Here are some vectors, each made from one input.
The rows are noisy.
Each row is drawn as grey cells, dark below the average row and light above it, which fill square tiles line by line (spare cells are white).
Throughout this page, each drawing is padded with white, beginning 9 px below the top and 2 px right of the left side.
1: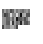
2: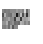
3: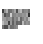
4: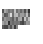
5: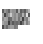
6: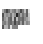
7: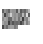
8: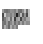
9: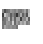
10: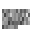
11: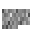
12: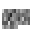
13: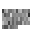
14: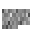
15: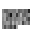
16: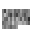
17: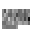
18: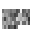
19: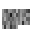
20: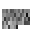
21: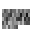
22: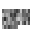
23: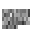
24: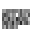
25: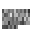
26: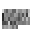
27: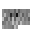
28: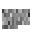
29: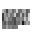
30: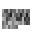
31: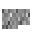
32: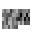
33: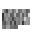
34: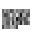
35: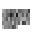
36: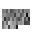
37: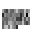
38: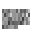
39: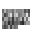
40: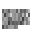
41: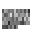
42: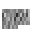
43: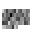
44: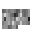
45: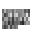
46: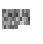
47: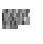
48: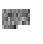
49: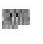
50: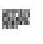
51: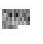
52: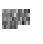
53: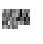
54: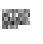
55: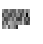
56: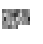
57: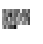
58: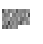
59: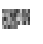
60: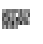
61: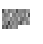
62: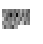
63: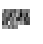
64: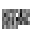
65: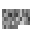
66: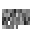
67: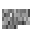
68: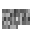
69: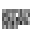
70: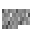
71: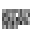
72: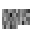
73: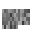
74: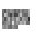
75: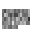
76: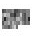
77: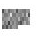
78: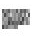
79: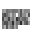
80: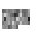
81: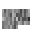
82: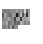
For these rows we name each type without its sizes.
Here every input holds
a point on a line, together with either a fixed value, or a node of a tree.
